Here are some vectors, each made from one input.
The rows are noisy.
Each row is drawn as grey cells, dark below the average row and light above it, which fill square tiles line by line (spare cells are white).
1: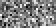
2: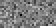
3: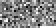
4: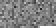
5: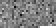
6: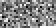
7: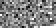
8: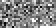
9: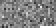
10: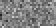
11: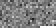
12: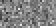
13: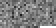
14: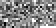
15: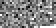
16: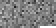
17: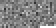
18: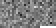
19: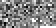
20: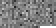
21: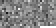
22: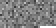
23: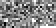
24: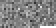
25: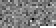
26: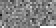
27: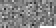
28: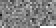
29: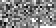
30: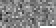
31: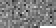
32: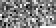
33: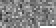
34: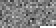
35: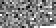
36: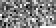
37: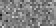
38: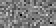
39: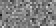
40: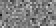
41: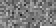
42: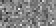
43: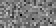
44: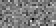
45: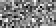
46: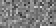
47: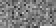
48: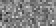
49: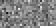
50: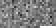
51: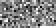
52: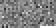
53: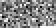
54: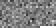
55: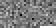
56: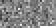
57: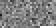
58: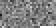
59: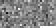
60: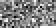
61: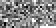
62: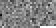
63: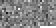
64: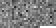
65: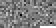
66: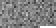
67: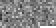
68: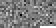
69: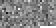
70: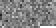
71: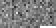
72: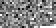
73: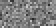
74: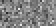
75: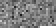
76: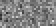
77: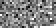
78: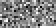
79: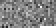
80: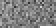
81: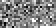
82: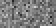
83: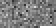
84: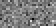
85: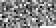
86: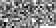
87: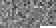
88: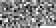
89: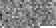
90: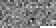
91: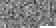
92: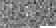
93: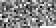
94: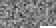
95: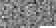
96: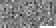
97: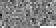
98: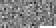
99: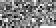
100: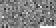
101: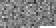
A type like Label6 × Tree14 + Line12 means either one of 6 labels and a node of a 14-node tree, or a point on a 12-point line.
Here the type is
Line6 + List2(Line8).
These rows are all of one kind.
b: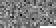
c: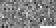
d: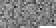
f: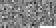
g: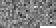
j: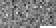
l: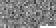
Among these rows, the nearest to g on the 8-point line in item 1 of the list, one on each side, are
b and j.
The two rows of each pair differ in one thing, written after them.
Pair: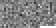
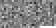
the place on the 8-point line in item 2 of the list
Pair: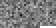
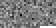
the place on the 8-point line in item 1 of the list
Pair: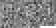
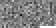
the place on the 8-point line in item 2 of the list
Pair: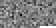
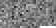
the place on the 8-point line in item 1 of the list
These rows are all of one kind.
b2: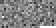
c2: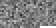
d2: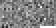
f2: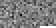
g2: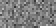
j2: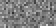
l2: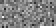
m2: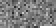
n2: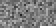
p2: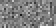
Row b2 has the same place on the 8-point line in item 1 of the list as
d2 and l2.
